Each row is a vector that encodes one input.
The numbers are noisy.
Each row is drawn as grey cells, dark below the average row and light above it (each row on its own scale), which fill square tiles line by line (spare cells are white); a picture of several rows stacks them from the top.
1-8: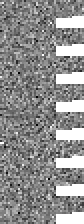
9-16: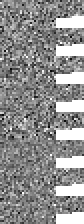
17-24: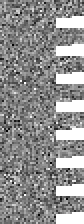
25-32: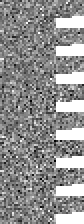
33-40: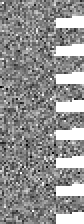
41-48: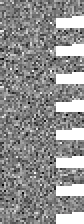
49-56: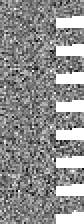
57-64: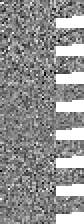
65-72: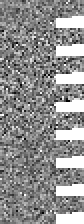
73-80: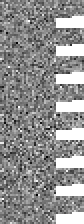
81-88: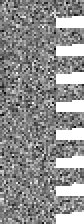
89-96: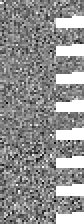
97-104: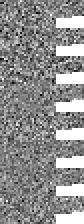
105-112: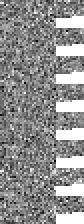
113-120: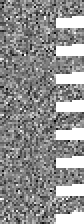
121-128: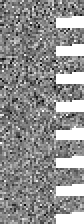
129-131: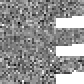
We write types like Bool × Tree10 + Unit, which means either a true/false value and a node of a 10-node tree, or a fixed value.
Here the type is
(Bool × Bool × Bool + Line6) × Line8.
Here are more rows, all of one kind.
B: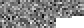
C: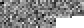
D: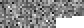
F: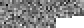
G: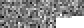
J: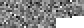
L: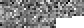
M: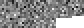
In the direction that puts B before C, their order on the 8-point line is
M, D, L, G, J, F, B, C.
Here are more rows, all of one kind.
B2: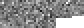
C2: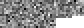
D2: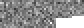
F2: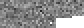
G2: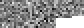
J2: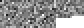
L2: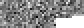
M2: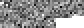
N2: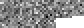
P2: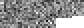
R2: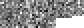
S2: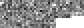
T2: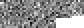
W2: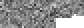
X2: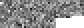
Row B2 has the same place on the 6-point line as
C2, L2, S2 and X2.
